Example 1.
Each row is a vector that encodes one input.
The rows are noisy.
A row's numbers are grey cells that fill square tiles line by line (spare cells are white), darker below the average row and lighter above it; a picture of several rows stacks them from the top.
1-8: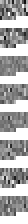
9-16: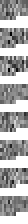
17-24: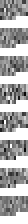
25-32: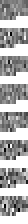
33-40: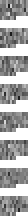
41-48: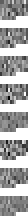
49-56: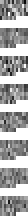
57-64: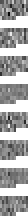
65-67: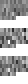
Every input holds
a point on a 4-point line, together with either a point on a 5-point circle, or a fixed value.
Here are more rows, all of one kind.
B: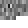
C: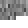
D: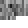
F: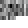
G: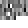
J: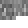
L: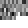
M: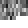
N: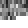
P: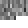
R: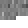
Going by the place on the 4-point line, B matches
D, F, L and M.
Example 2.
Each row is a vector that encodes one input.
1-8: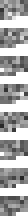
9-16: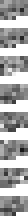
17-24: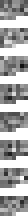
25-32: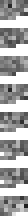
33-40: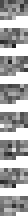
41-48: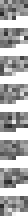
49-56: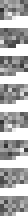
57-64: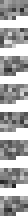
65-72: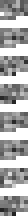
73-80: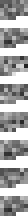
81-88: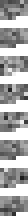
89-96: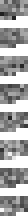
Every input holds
a node of an 11-node tree and a true/false value.
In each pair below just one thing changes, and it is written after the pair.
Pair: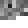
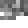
the node of the tree
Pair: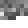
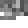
the true/false value
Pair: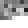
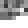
the true/false value
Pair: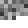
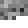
the node of the tree
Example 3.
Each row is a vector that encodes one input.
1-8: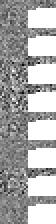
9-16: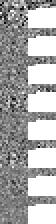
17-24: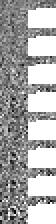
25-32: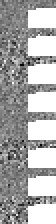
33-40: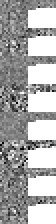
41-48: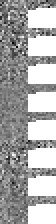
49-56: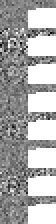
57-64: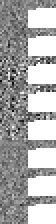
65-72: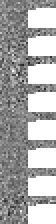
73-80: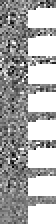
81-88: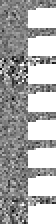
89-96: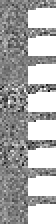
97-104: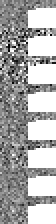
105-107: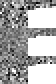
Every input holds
a point on a 14-point circle and three true/false values.
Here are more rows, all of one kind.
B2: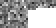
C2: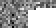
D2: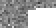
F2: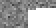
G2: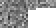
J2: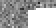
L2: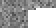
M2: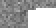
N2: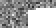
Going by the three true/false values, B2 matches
L2, M2 and N2.
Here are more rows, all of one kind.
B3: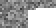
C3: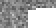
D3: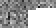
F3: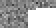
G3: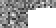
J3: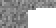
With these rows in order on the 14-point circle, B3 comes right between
D3 and F3.
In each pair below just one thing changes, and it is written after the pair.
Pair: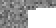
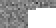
one of the three true/false values
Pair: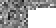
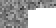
one of the three true/false values
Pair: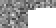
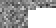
one of the three true/false values
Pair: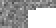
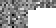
one of the three true/false values
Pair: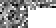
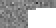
the place on the 14-point circle
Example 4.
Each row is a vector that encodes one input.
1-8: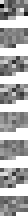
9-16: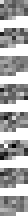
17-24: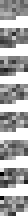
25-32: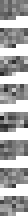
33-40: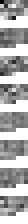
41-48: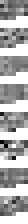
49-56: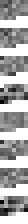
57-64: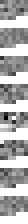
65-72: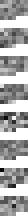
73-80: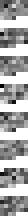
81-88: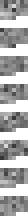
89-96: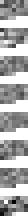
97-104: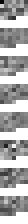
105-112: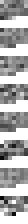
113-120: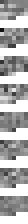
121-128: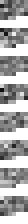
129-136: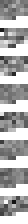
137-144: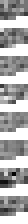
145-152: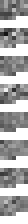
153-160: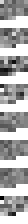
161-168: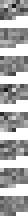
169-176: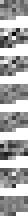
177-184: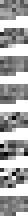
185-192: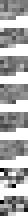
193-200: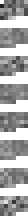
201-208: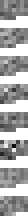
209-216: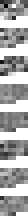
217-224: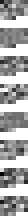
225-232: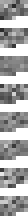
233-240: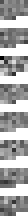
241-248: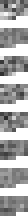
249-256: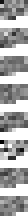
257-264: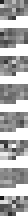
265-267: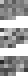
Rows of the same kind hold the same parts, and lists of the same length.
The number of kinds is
2.
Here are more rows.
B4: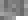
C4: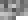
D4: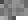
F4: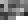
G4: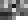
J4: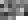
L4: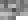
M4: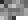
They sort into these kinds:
B4, G4
C4, D4, F4, J4, L4, M4

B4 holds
a true/false value.
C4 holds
a node of a 9-node tree and a true/false value.
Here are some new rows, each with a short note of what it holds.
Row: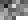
a true/false value
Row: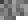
a true/false value
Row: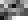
a true/false value
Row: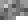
a node of a 9-node tree and a true/false value
